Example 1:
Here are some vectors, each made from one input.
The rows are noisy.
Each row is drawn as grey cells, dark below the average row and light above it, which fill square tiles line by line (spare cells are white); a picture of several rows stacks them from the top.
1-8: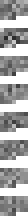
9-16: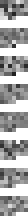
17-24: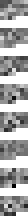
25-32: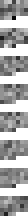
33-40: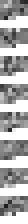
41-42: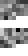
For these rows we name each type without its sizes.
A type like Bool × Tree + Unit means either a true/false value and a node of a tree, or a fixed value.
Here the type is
Bool × Circle.
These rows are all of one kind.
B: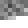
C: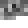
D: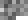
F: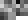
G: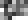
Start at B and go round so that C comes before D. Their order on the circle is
B, F, C, D, G.
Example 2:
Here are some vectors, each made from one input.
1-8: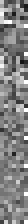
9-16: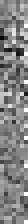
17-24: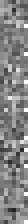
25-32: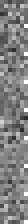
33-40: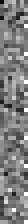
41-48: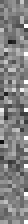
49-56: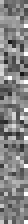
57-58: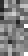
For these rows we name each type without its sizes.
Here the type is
(Bool × Bool × Bool × Bool + Unit) × Line.
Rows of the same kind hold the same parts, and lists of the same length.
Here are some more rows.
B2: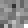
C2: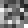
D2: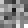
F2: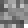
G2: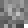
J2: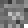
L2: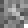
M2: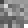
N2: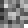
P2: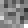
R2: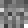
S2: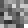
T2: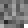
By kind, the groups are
B2, D2, F2, G2, J2, L2, M2, N2, P2, S2
C2, R2, T2

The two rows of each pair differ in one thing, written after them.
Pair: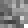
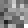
one of the four true/false values
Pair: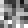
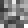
the place on the line
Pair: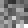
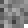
one of the four true/false values
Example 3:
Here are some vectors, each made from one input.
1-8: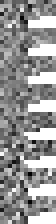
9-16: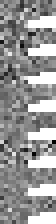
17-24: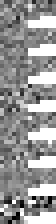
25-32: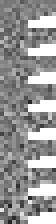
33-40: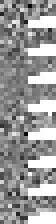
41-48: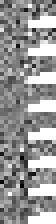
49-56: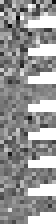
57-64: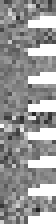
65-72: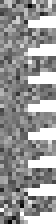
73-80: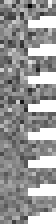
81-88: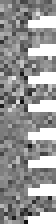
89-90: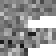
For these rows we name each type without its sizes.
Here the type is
Bool × (Tree + Unit).
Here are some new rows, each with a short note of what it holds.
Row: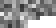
a node of a tree and a true/false value
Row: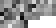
a node of a tree and a true/false value
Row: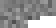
a node of a tree and a true/false value
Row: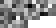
a node of a tree and a true/false value
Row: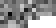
a node of a tree and a true/false value
